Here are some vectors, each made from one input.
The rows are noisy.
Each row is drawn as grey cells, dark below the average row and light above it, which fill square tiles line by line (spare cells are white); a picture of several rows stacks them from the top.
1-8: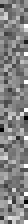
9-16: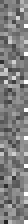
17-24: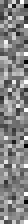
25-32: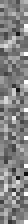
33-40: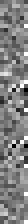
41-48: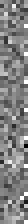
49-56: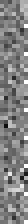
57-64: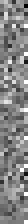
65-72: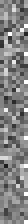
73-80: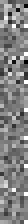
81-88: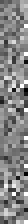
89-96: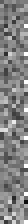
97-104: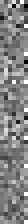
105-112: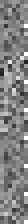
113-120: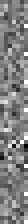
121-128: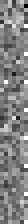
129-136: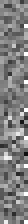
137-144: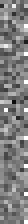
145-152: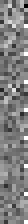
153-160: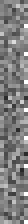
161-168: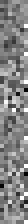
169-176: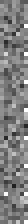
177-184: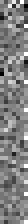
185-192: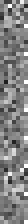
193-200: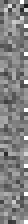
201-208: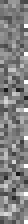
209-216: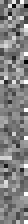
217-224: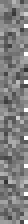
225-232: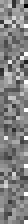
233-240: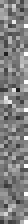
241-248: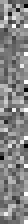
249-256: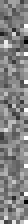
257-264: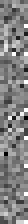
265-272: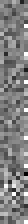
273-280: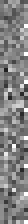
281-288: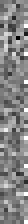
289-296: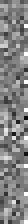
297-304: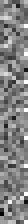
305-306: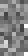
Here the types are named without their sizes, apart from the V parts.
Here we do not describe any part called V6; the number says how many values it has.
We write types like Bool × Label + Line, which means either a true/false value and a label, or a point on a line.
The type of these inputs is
Bool × List(Line + V6) + Line.
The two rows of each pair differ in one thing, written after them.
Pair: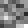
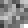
the value of V6 in item 1 of the list
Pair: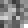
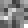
the value of V6 in item 2 of the list
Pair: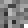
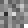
the value of V6 in item 2 of the list
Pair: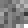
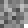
the value of V6 in item 1 of the list
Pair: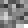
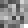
the value of V6 in item 1 of the list
